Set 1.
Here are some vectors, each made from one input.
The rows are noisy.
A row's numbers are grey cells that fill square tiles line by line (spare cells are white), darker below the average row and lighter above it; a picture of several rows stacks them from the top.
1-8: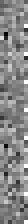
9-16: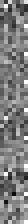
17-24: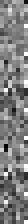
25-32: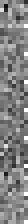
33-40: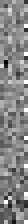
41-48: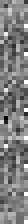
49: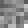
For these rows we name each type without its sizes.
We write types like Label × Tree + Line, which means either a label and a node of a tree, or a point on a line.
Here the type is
Line.
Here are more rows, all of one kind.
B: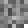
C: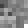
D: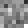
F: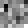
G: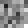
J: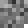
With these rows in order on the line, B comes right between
C and J.
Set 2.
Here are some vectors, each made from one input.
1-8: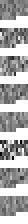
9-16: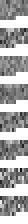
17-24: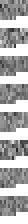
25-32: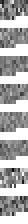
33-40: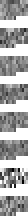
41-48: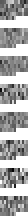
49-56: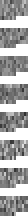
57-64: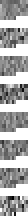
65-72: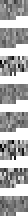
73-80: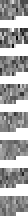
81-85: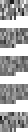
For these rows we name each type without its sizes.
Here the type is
Circle.
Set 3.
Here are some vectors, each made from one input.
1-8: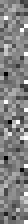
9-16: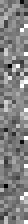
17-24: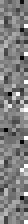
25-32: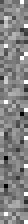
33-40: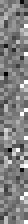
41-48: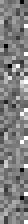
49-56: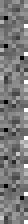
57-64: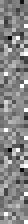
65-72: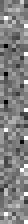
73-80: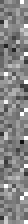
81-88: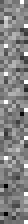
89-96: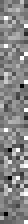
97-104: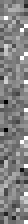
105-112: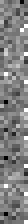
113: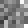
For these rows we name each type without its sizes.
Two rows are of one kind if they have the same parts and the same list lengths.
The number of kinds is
2.
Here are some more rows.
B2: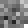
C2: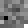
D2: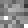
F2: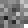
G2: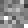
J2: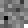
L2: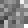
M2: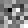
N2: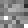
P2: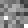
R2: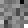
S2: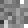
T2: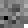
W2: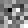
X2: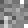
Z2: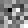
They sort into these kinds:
B2, C2, D2, F2, G2, J2, L2, N2, P2, R2, S2, T2, X2
M2, W2, Z2

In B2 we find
a point on a circle.
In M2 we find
a fixed value.
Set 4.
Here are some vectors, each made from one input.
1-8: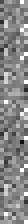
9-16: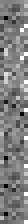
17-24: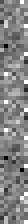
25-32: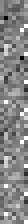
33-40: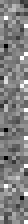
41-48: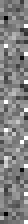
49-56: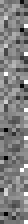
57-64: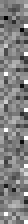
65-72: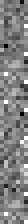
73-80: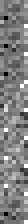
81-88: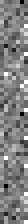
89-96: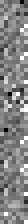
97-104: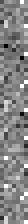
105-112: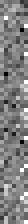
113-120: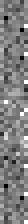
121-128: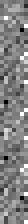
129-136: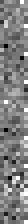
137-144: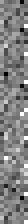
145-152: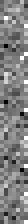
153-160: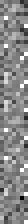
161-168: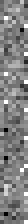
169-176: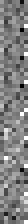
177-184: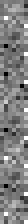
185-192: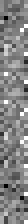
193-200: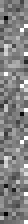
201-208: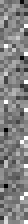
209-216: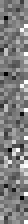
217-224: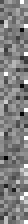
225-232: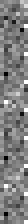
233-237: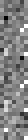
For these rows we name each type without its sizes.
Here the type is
Circle + Unit.
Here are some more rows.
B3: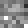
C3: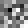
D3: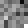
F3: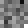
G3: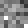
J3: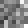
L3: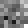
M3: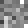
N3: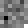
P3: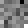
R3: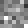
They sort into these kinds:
B3, D3, F3, G3, J3, L3, M3, N3, P3, R3
C3

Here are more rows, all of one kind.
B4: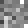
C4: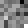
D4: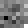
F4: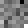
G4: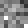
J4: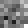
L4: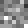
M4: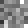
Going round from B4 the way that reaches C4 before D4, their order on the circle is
B4, L4, G4, C4, F4, D4, J4, M4.
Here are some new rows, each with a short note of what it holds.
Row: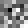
a fixed value
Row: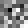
a fixed value
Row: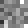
a point on a circle
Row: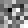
a fixed value
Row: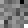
a point on a circle
